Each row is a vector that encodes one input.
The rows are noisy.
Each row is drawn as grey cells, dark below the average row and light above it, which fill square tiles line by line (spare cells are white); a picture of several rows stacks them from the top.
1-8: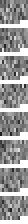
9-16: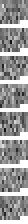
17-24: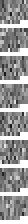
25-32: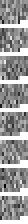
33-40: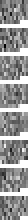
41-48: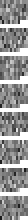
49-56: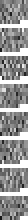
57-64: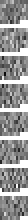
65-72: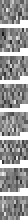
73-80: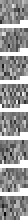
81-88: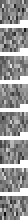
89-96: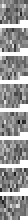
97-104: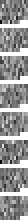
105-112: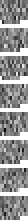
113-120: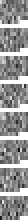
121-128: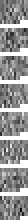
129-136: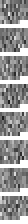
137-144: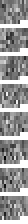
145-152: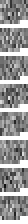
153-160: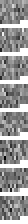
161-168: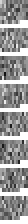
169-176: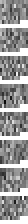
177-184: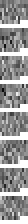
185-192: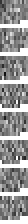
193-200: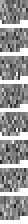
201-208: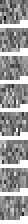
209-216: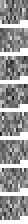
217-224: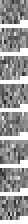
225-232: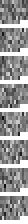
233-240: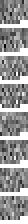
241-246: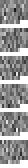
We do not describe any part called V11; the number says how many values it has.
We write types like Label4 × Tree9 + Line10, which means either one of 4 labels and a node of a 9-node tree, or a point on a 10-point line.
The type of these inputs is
(Bool × Bool × Bool × Bool + Unit) × Line8 × V11.
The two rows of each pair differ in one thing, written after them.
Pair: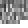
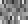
the place on the 8-point line
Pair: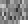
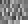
the place on the 8-point line
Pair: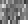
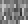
the place on the 8-point line
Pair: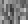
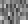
one of the four true/false values
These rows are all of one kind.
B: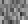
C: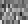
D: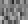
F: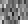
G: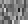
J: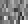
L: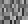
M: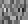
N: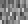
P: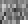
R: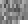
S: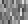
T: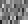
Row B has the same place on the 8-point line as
D and L.
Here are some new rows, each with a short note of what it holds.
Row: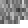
a point on an 8-point line, four true/false values and a value of V11
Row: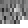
a point on an 8-point line and a value of V11
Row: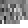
a point on an 8-point line and a value of V11
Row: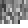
a point on an 8-point line and a value of V11
